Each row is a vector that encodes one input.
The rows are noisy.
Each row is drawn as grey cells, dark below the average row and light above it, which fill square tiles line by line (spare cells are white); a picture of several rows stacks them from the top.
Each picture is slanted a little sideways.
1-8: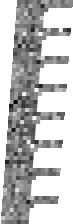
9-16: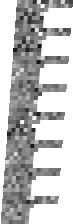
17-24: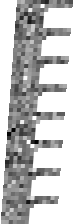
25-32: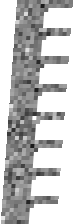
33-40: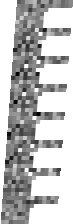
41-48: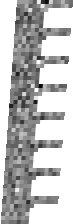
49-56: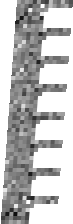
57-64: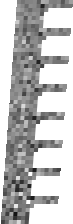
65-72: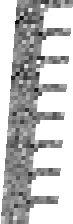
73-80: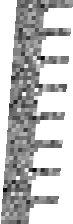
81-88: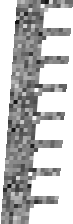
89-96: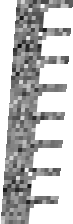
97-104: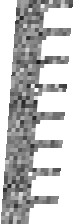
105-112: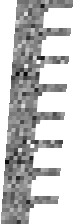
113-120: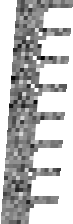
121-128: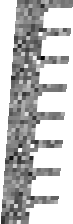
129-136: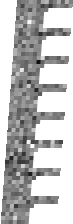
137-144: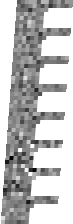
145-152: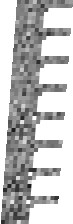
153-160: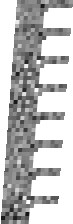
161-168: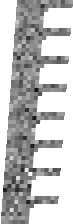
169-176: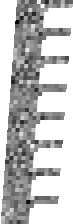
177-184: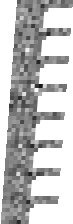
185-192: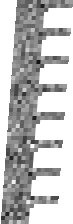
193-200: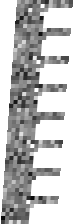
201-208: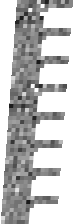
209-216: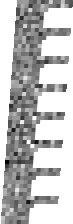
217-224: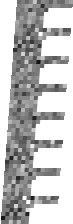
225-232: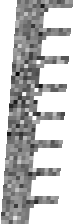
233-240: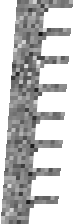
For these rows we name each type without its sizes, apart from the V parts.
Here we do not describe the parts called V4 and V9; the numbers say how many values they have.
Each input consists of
either a point on a circle and a value of V9, or a point on a line, a true/false value and a value of V4.
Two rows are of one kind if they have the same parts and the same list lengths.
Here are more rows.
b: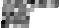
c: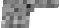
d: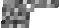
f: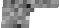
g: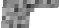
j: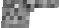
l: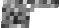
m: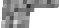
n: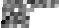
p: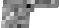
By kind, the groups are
b, d, l, n
c, f, g, j, m, p

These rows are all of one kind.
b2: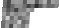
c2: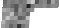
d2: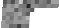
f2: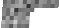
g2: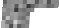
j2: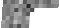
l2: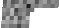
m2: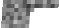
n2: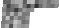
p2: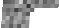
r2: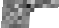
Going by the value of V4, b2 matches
c2, g2 and n2.
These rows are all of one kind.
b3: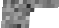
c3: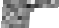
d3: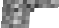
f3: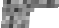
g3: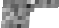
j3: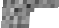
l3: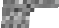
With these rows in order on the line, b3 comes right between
g3 and j3.
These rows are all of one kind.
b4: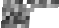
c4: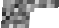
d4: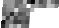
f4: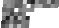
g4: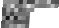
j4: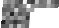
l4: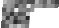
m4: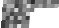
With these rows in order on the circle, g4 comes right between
c4 and m4.
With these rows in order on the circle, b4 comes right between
d4 and f4.
